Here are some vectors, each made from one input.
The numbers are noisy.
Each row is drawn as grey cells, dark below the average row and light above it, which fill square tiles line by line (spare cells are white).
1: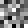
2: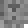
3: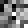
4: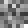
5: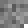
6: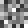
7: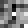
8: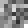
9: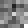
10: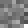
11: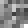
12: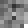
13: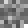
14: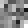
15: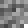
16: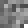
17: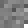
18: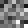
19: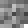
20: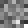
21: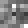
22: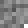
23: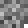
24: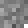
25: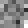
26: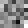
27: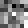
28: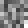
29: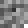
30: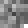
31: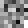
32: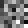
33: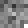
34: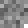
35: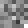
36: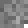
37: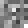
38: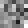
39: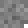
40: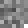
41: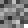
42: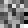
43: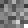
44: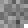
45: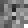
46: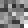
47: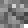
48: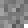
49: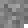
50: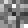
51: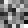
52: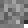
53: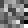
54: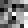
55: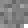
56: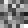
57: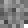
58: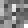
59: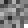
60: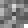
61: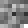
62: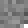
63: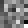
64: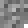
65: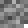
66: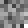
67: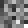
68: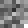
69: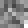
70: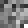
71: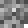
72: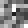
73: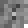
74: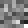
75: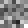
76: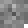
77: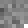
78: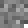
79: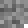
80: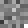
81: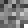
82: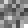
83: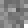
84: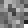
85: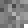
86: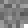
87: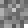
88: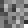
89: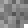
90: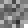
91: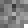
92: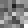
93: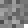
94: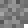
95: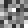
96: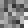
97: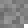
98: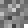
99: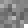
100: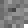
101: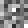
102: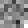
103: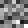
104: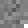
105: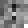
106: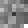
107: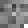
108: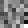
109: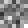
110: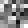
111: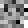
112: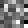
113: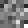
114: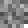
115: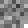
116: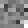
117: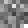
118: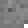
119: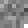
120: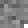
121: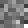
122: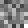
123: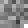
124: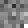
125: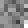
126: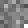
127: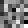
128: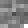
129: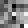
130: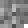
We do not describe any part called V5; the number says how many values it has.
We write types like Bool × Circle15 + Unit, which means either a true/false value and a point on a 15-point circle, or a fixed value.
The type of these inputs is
(Tree7 + V5) × Tree9.
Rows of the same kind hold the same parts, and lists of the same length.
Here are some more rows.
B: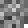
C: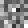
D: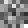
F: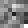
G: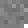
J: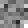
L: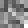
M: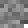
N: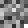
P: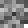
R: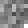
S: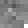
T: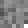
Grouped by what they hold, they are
B, C, D, F, G, M, N, P, T
J, L, R, S

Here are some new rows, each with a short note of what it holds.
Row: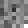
a node of a 9-node tree and a value of V5
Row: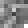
a node of a 7-node tree and a node of a 9-node tree
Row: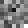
a node of a 7-node tree and a node of a 9-node tree
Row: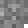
a node of a 7-node tree and a node of a 9-node tree
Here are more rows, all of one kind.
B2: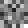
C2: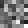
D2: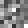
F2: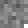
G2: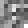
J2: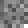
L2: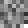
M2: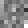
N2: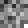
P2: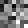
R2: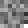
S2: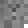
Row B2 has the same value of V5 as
D2, L2, N2 and R2.
